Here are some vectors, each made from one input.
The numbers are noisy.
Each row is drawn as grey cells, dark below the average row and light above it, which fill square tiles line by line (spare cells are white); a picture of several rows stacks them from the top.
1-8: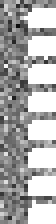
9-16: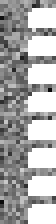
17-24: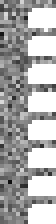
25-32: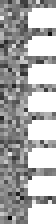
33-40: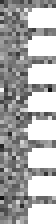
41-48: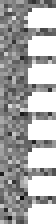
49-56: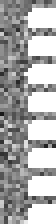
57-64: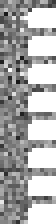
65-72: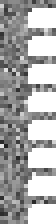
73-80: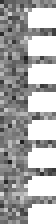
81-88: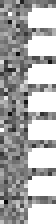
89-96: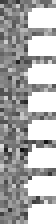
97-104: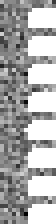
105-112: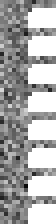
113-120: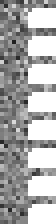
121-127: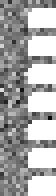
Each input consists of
either a point on a 9-point line, or a point on a 10-point line, or a point on a 13-point line.
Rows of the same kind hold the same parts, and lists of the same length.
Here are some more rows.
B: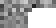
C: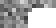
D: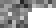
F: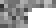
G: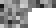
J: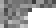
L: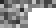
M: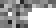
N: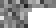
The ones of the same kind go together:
B, C, F, G
D, J, M, N
L

